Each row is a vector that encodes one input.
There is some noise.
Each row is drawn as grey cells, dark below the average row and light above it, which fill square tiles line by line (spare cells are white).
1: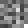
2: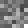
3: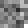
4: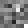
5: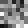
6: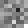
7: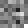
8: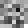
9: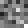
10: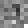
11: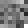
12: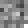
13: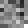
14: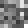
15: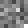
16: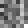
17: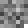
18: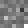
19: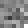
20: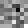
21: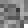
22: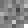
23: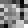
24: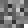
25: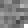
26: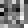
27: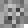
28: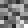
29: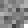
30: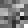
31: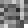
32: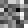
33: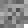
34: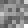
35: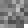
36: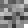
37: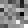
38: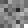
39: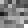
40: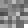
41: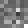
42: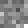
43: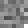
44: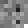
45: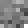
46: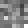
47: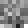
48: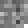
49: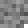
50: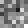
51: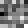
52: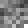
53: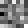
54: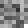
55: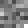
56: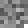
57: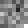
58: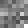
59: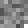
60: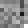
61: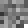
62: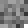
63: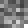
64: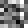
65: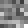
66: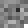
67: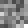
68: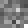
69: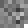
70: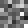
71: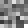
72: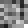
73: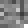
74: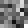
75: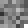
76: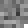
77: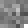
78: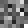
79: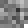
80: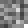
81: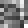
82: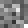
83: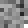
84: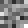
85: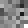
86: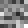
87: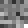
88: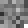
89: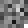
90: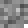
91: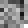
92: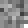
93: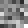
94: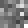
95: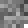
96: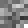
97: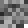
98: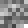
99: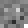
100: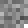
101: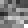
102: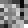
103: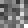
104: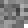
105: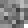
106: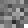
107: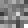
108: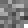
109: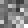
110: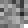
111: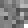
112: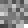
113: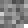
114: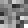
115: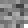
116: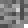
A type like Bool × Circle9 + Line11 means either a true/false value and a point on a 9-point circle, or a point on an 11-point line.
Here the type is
Bool × List3(Line5).
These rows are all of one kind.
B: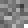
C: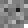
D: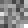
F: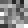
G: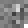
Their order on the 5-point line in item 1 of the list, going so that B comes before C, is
D, F, B, G, C.
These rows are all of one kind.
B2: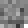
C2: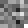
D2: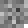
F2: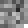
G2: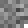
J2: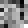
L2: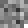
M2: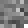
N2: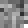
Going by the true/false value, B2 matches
J2, M2 and N2.
